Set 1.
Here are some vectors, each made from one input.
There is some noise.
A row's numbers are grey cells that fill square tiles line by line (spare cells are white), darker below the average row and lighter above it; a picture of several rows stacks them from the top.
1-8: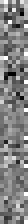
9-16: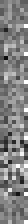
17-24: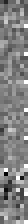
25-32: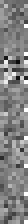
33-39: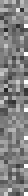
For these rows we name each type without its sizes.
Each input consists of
a node of a tree.
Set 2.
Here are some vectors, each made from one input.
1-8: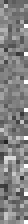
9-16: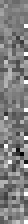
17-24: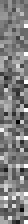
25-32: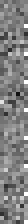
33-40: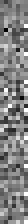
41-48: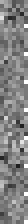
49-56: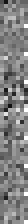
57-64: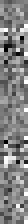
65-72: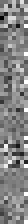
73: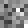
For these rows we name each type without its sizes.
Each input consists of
a node of a tree.
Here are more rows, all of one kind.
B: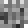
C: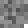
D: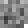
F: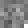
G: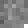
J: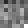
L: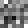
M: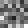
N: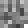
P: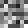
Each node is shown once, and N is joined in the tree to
C and D.
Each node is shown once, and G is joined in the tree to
B and D.
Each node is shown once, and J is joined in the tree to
F.
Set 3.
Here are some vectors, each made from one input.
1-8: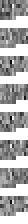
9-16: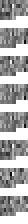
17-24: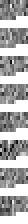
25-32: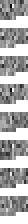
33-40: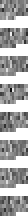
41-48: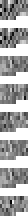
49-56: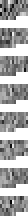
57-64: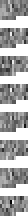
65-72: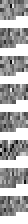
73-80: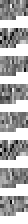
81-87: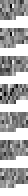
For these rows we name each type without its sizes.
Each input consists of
either a point on a circle, or a fixed value.
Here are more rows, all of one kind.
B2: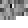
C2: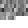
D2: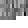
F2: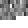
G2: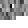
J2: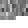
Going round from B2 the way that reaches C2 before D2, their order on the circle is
B2, C2, J2, D2, F2, G2.
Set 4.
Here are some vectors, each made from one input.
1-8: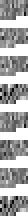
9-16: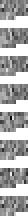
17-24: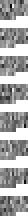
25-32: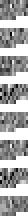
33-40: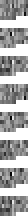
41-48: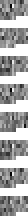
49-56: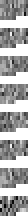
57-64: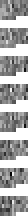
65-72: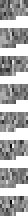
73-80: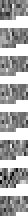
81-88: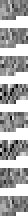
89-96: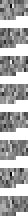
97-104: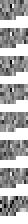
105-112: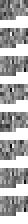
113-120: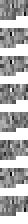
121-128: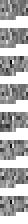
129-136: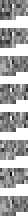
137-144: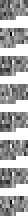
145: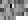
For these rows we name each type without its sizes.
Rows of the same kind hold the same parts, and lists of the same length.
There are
2 kinds of row.
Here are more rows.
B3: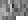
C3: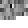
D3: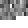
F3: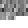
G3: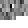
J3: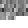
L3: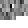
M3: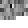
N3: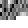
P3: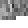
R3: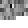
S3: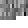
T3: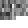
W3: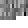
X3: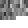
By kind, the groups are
B3, C3, D3, F3, G3, J3, L3, M3, P3, R3, S3, T3, W3, X3
N3

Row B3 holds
a point on a circle.
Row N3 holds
a fixed value.
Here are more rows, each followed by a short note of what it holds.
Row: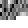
a fixed value
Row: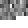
a point on a circle
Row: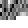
a fixed value
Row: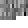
a point on a circle
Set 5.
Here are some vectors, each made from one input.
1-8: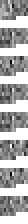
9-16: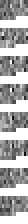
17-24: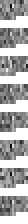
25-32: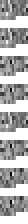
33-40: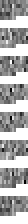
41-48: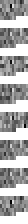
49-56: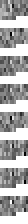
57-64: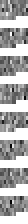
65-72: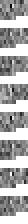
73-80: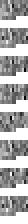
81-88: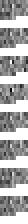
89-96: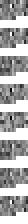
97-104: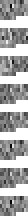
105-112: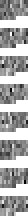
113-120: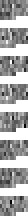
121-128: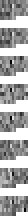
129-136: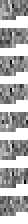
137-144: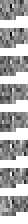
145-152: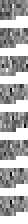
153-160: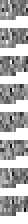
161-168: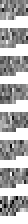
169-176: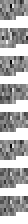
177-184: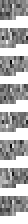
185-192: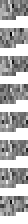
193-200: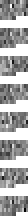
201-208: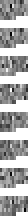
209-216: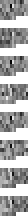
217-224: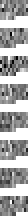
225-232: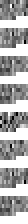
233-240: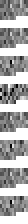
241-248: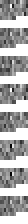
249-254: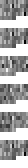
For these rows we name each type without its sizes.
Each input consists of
either a point on a circle, or a fixed value.
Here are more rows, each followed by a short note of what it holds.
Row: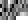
a fixed value
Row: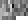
a point on a circle
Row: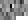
a point on a circle
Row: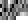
a fixed value
